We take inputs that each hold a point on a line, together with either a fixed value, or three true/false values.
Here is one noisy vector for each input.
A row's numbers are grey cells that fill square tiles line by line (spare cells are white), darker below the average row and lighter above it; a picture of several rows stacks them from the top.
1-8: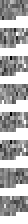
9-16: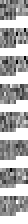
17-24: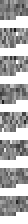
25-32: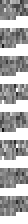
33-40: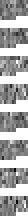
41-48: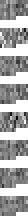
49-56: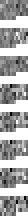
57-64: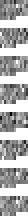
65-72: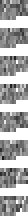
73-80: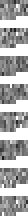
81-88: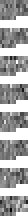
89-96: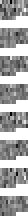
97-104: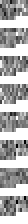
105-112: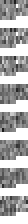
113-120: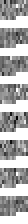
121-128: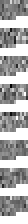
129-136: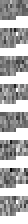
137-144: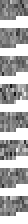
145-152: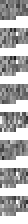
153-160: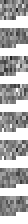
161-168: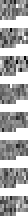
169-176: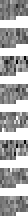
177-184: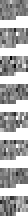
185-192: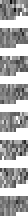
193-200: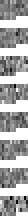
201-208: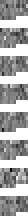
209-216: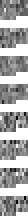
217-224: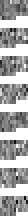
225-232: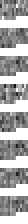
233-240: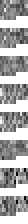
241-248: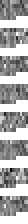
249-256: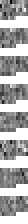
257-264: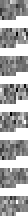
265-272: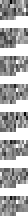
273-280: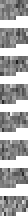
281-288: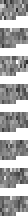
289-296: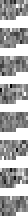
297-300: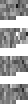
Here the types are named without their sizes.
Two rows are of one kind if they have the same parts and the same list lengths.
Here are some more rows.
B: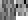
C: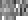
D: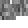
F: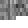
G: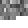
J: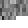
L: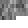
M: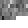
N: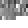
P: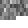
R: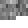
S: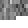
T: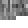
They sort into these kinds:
B, C, N
D, F, G, J, L, M, P, R, S, T

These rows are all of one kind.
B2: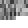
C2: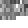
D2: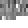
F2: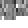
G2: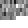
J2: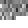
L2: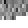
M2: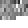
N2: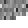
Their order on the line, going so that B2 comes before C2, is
B2, N2, G2, L2, C2, M2, J2, D2, F2.
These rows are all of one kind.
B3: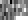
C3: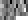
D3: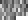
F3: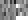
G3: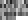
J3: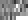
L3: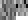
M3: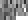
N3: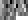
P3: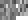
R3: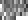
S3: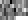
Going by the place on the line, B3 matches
F3, J3 and M3.
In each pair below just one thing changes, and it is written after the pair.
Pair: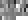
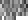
one of the three true/false values
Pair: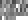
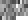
the place on the line
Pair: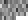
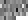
the place on the line
